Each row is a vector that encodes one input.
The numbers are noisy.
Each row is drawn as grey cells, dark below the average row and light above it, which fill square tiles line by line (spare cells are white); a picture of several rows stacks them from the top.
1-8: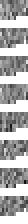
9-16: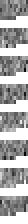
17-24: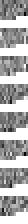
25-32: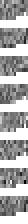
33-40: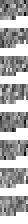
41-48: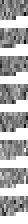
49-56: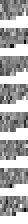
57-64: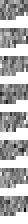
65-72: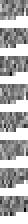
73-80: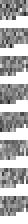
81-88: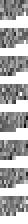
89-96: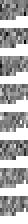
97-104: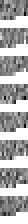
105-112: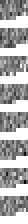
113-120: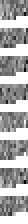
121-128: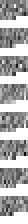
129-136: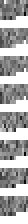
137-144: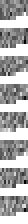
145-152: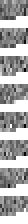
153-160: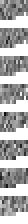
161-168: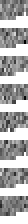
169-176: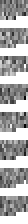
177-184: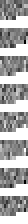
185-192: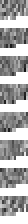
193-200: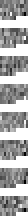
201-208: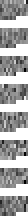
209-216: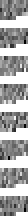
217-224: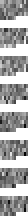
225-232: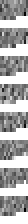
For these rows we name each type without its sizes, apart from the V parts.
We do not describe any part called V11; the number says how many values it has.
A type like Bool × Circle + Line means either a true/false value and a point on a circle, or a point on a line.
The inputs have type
Line × Line × (Tree + V11).
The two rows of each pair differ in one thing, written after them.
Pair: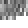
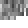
the place on one of the two lines
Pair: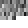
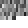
the node of the tree
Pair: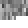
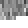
the place on one of the two lines
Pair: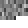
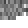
the place on one of the two lines
